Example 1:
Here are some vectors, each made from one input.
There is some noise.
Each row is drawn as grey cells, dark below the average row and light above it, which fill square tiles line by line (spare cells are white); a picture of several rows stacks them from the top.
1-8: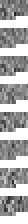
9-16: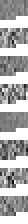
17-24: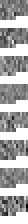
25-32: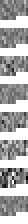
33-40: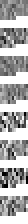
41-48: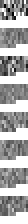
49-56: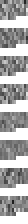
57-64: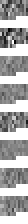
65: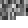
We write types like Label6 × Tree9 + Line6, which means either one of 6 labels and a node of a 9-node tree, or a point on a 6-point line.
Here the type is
Tree11 + Unit.
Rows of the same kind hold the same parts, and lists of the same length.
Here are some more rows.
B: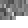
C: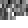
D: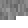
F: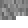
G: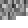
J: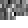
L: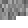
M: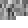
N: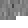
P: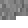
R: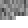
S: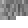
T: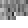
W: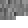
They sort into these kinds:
B, C, D, F, G, J, L, M, N, P, R, W
S, T

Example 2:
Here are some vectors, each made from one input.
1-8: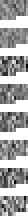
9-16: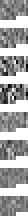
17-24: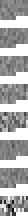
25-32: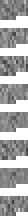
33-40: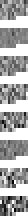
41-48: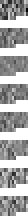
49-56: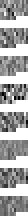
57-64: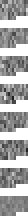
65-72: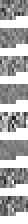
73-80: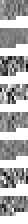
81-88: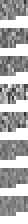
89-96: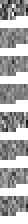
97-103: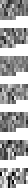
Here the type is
Tree11 + Unit.
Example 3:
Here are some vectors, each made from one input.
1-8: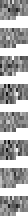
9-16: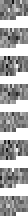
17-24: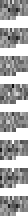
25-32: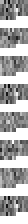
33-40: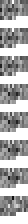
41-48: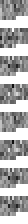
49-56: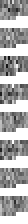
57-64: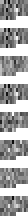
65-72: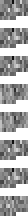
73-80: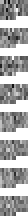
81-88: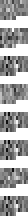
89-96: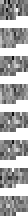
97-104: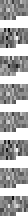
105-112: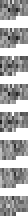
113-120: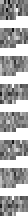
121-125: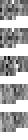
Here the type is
Line6.
